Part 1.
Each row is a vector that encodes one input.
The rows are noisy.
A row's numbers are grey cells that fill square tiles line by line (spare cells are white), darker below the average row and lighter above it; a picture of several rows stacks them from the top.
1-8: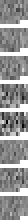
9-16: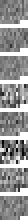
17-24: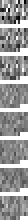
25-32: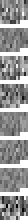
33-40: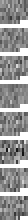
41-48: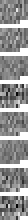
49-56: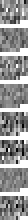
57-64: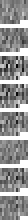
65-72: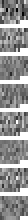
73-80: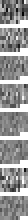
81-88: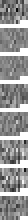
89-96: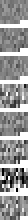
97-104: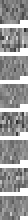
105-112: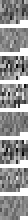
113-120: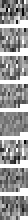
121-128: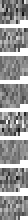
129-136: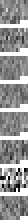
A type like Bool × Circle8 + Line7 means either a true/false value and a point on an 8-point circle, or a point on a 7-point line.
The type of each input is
Label8 + Line9.
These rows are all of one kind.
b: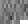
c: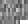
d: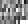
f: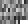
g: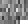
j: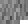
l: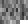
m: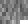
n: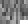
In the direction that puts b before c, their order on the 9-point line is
b, g, j, n, m, c, d, l, f.
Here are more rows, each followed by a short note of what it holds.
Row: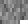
a point on a 9-point line
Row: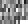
a point on a 9-point line
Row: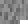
one of 8 labels
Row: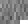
a point on a 9-point line
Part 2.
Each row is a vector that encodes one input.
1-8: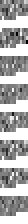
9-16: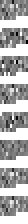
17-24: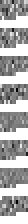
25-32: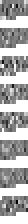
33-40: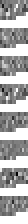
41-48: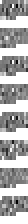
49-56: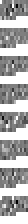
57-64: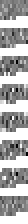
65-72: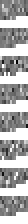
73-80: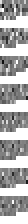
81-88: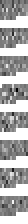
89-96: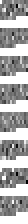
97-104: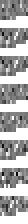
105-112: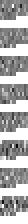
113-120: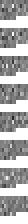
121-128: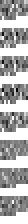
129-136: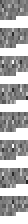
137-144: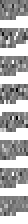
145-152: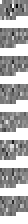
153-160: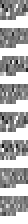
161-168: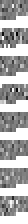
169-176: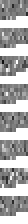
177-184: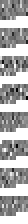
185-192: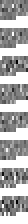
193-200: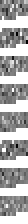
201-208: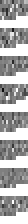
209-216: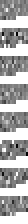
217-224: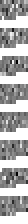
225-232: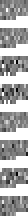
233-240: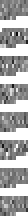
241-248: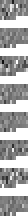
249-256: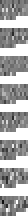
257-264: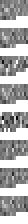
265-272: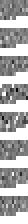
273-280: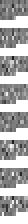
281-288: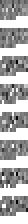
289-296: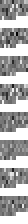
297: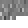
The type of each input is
Bool × Line11.
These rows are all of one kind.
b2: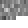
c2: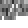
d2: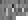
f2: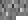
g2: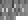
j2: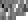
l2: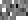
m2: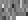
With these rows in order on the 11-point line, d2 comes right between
g2 and m2.
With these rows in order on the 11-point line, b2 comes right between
c2 and l2.
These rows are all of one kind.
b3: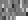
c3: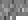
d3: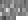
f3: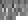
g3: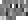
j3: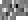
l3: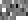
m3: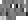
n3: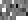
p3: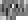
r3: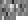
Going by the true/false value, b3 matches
c3, d3, f3 and r3.
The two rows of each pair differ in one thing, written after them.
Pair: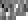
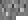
the place on the 11-point line
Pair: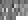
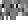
the true/false value
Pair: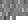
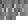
the place on the 11-point line
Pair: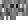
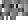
the place on the 11-point line
